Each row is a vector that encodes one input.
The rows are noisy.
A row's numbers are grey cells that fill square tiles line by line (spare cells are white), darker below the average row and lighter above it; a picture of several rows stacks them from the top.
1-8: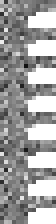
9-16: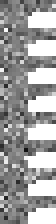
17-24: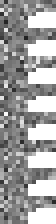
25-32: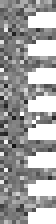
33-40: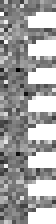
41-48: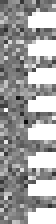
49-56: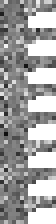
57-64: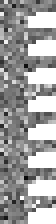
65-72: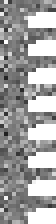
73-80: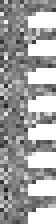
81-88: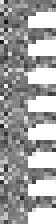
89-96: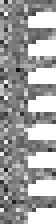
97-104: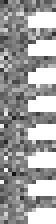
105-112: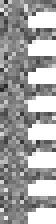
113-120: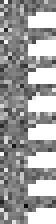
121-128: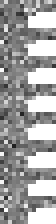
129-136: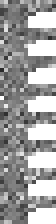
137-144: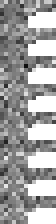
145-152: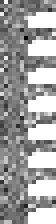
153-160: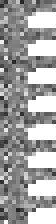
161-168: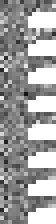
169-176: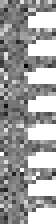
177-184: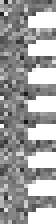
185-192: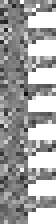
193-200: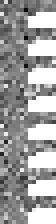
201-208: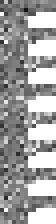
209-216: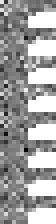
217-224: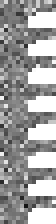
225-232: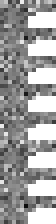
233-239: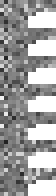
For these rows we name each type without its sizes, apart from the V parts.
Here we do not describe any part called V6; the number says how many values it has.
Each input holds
a true/false value, together with either a point on a line, or a value of V6.
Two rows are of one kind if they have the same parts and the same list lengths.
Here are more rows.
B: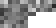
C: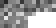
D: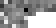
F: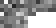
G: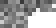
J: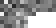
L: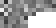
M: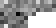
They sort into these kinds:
B, D, F, J, M
C, G, L

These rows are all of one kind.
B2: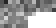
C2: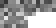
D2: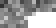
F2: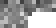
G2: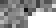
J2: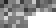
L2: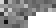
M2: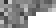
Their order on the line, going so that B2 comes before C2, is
J2, B2, C2, D2, F2, M2, G2, L2.
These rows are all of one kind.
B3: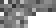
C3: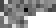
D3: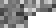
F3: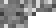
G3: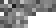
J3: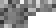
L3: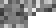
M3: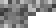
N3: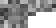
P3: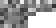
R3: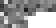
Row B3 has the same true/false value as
C3, G3 and R3.
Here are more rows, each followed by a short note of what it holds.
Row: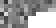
a point on a line and a true/false value
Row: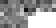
a point on a line and a true/false value
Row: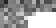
a point on a line and a true/false value
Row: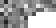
a point on a line and a true/false value
